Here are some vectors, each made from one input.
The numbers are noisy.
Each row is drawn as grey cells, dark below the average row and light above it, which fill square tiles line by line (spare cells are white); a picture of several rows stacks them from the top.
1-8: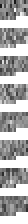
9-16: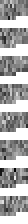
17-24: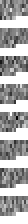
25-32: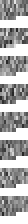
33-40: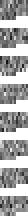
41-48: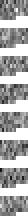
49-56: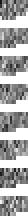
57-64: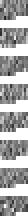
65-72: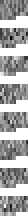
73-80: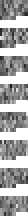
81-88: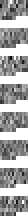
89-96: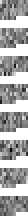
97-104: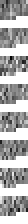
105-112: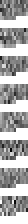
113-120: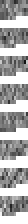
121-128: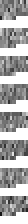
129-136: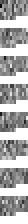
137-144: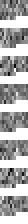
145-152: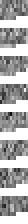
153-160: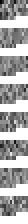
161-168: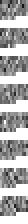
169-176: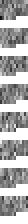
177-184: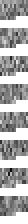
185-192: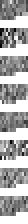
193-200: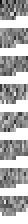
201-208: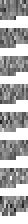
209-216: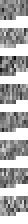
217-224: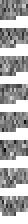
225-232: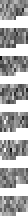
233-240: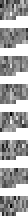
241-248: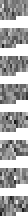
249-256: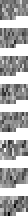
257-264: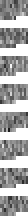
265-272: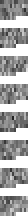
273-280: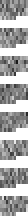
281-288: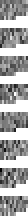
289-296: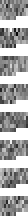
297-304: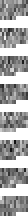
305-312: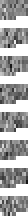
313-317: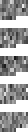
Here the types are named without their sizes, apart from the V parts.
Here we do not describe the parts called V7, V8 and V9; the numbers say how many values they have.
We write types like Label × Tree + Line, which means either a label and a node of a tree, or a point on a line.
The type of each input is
(Bool × V7 + Line) × Line × (Tree + Unit) × V8 × V9.
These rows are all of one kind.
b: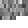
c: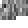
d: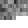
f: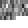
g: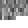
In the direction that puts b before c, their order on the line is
f, b, c, g, d.
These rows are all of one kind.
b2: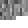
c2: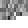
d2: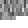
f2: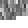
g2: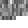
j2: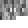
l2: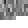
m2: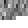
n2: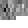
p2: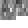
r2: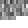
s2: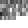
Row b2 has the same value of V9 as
d2, n2 and r2.
